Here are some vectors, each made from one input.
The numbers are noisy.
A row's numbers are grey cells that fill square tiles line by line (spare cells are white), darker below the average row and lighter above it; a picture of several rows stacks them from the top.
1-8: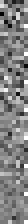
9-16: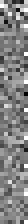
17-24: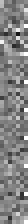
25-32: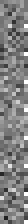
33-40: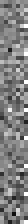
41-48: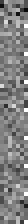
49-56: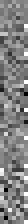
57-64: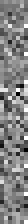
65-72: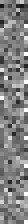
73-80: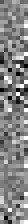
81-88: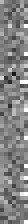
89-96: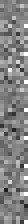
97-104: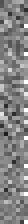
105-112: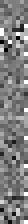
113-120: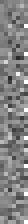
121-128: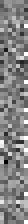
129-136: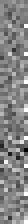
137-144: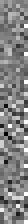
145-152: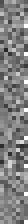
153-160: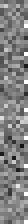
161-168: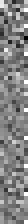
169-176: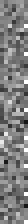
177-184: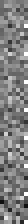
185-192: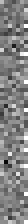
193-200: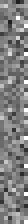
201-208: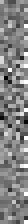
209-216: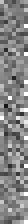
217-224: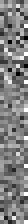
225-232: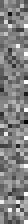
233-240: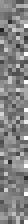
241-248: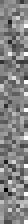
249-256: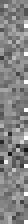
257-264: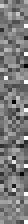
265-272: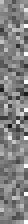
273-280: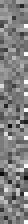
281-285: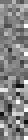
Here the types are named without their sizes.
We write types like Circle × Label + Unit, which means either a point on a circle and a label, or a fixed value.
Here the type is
Line × (Tree + Unit).
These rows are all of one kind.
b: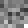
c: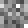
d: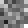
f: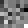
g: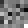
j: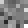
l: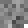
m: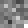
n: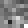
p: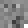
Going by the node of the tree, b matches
c, j and l.
